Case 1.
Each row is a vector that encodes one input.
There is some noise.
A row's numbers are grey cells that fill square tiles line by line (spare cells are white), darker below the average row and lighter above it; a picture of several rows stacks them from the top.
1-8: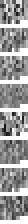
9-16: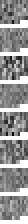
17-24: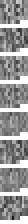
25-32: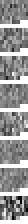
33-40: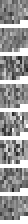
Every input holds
a point on a 7-point line.
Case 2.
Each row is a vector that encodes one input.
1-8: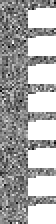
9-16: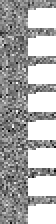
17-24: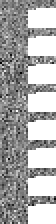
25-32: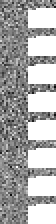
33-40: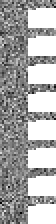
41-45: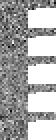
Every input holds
a node of a 10-node tree.
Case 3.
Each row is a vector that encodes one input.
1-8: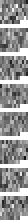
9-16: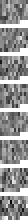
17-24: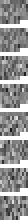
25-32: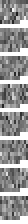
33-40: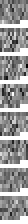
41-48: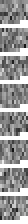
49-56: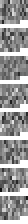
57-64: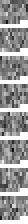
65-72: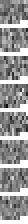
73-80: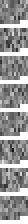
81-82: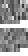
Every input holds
a node of a 14-node tree.
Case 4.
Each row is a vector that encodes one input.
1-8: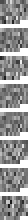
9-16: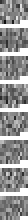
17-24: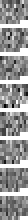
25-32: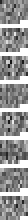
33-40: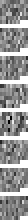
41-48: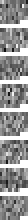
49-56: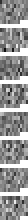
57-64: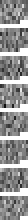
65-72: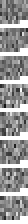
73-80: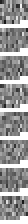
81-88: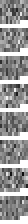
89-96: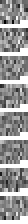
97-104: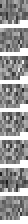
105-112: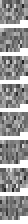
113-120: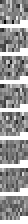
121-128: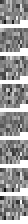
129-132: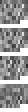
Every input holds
a point on a 5-point line.
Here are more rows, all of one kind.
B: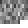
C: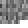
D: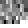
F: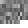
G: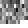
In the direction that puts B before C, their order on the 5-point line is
D, B, C, F, G.
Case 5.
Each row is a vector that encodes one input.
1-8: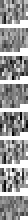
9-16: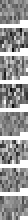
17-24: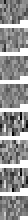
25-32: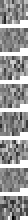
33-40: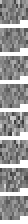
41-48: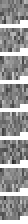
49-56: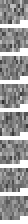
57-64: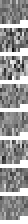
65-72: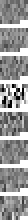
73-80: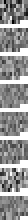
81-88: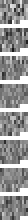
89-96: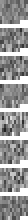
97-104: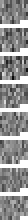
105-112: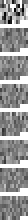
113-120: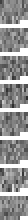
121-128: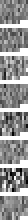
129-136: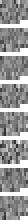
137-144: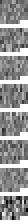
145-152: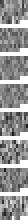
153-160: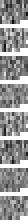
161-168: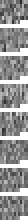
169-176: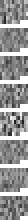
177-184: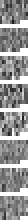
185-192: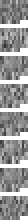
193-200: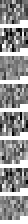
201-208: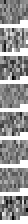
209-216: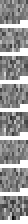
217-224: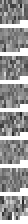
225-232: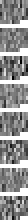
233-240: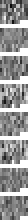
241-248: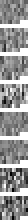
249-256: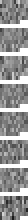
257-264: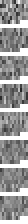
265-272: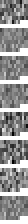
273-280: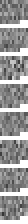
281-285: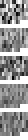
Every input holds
one of 9 labels.
